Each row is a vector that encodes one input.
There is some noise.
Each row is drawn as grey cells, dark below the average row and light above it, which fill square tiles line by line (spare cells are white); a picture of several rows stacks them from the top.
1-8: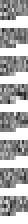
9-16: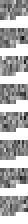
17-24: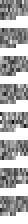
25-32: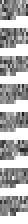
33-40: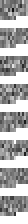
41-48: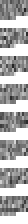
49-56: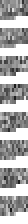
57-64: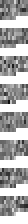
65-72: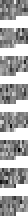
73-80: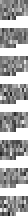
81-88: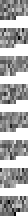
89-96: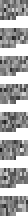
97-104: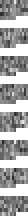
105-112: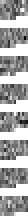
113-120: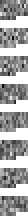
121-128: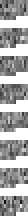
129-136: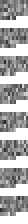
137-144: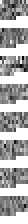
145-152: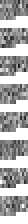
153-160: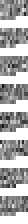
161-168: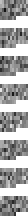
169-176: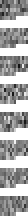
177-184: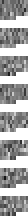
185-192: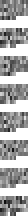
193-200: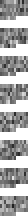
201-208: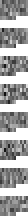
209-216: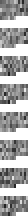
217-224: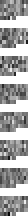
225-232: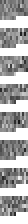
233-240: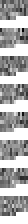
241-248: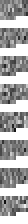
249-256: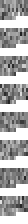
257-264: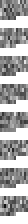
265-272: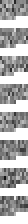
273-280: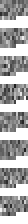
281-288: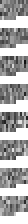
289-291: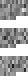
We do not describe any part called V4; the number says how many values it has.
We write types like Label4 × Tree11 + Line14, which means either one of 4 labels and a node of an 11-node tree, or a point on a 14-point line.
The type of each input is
Bool × Bool × Bool × V4 + Label7.
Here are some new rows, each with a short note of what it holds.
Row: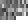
one of 7 labels
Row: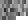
one of 7 labels
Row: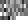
one of 7 labels
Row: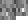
three true/false values and a value of V4
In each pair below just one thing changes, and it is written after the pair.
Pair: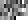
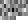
one of the three true/false values
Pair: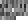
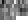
the value of V4
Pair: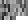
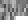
one of the three true/false values
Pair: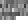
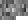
one of the three true/false values
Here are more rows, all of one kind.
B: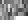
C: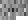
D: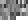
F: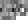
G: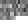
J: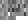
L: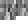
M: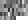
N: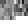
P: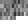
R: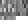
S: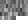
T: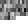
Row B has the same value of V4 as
D and R.
